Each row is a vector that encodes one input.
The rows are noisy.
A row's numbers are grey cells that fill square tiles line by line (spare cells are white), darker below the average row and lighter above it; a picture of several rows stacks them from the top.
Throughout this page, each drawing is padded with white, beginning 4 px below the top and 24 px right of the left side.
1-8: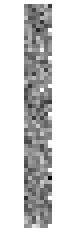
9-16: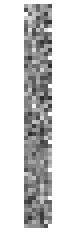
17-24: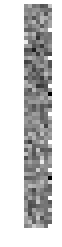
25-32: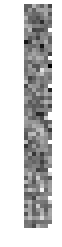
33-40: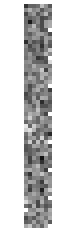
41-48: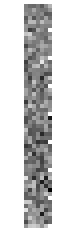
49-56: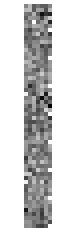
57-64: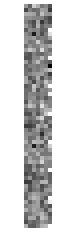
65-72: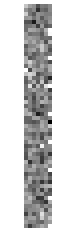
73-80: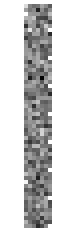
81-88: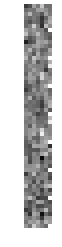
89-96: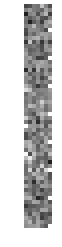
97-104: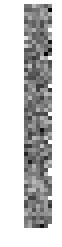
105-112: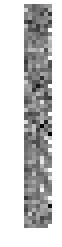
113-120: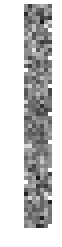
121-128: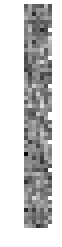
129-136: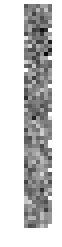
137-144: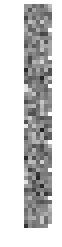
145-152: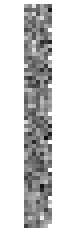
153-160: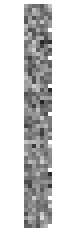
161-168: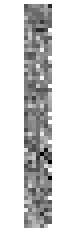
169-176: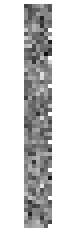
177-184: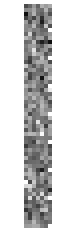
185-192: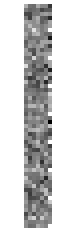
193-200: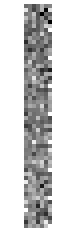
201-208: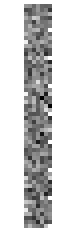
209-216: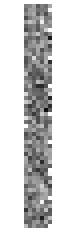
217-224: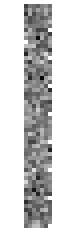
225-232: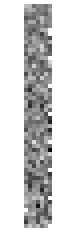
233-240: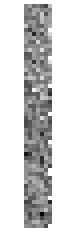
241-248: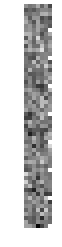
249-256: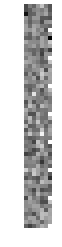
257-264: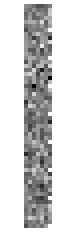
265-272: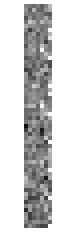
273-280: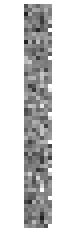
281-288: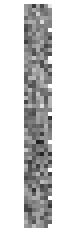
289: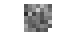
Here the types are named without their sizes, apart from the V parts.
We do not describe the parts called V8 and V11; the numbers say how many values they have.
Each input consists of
either a point on a line and a value of V11, or a node of a tree and a true/false value, or a value of V8.
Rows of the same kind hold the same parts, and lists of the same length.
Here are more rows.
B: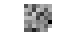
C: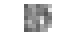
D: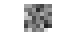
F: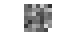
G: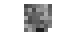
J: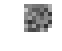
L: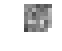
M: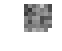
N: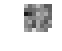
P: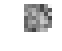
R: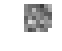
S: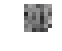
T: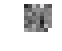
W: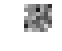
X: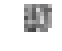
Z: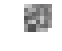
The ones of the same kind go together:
B, D, J, W
C, L, P, R, X, Z
F, G, M, N, S, T

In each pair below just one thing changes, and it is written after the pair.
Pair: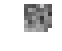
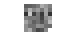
the place on the line
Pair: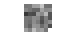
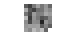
the value of V11
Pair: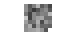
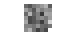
the place on the line
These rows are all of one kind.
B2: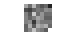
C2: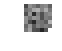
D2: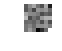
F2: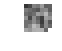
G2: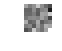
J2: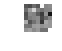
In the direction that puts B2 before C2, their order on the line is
G2, B2, F2, J2, C2, D2.
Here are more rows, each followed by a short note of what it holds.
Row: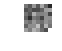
a point on a line and a value of V11
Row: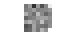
a value of V8
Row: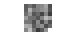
a point on a line and a value of V11
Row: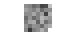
a value of V8
